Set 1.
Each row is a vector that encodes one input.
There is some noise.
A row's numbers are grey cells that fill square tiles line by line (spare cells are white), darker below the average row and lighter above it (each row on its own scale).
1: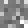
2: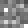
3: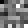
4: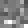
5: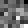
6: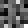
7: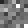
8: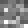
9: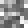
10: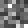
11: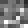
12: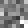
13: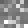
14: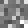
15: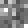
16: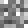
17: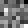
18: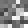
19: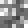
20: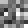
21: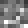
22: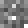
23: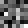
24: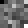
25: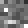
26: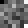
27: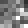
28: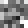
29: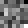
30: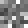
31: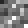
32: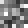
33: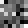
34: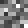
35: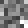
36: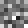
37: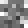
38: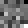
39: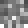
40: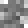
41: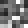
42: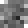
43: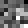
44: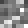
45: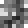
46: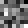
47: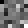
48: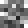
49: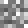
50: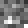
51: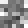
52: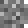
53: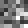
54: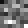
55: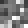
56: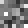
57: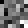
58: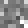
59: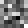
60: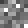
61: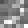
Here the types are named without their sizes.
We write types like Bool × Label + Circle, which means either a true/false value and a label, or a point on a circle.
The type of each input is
Label.
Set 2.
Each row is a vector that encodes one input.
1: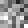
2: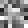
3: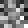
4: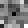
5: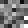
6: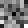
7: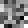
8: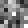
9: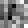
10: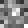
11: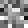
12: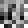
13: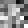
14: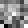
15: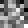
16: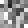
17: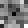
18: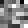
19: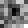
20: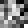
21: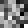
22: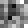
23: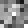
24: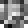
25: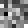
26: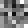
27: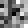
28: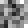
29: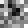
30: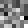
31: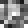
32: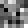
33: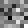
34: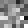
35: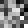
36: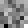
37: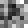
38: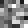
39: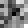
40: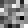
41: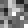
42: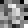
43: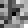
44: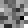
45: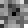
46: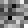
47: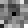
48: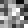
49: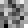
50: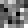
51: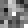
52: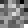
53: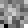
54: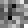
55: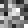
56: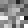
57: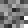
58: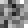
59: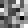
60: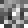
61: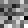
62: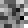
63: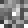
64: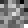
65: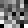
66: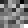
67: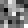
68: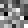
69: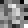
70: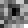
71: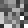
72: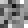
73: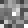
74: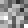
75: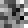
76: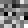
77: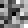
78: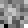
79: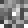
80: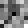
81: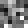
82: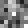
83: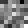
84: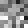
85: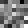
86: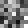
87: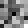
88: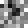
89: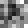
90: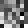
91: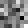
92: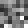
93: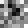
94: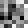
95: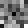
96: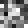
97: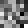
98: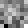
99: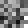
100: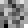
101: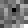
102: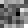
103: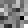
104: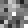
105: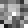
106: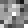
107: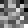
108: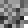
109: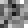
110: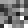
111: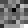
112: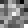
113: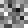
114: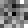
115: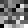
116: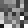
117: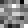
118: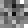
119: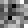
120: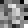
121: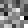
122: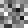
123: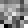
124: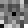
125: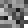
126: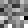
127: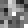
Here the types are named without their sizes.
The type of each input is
Label.
